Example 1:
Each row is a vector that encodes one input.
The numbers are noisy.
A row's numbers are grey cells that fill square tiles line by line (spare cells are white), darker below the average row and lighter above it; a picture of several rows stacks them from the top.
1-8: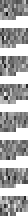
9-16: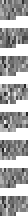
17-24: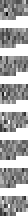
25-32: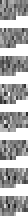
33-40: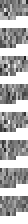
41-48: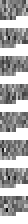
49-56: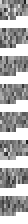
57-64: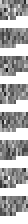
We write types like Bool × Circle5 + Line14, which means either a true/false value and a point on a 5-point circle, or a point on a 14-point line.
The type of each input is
Line13.
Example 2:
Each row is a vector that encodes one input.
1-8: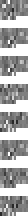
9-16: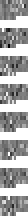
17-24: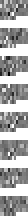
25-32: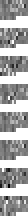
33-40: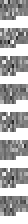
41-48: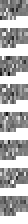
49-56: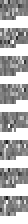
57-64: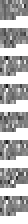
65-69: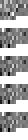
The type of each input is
Label9.
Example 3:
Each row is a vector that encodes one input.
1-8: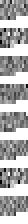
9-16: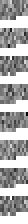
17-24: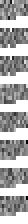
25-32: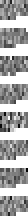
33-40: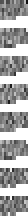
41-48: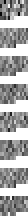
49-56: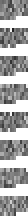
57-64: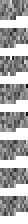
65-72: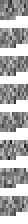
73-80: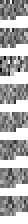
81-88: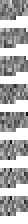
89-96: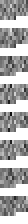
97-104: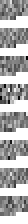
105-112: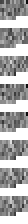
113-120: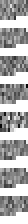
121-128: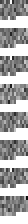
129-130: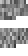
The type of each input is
Bool × Bool × Bool + Unit.
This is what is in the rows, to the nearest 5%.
About 5% of them hold a fixed value. The rest hold three true/false values.
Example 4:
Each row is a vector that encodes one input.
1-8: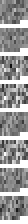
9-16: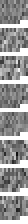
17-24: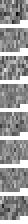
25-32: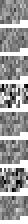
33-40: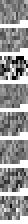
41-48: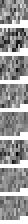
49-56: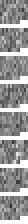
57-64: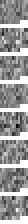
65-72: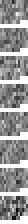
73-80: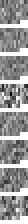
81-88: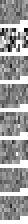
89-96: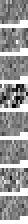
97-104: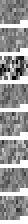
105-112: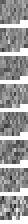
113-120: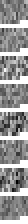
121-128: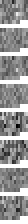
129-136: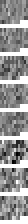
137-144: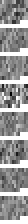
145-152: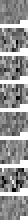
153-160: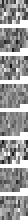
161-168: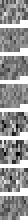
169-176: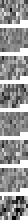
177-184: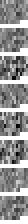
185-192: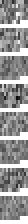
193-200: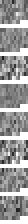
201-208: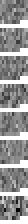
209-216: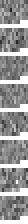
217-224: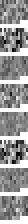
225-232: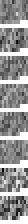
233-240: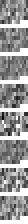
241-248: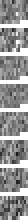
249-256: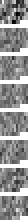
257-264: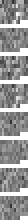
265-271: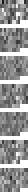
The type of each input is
Tree18.
